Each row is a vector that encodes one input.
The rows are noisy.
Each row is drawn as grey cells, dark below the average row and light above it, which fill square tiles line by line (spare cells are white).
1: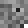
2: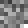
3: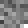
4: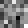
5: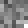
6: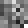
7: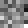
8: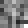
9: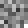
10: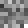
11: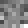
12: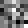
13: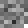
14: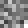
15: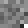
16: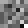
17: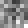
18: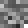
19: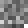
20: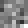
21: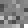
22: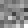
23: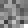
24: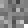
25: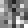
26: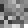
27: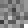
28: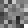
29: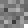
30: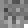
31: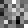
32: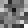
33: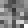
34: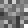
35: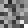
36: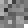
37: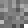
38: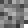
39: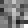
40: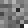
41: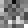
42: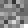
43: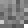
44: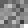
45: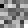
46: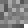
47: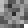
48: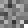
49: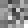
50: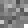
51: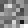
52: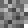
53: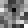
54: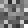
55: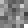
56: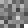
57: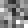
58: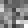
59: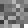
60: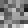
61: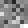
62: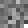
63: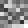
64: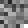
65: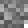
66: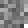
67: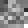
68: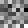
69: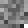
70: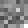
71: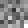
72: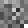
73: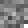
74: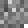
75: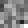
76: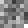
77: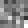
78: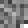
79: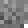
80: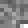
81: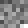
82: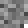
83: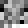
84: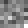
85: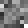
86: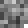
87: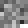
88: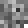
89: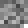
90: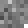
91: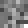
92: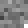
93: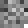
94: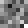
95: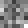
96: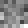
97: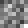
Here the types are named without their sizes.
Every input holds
a point on a line, together with either a point on a circle, or a fixed value.
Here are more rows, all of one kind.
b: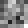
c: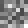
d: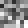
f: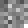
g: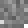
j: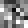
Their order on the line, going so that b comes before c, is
g, b, c, f, d, j.
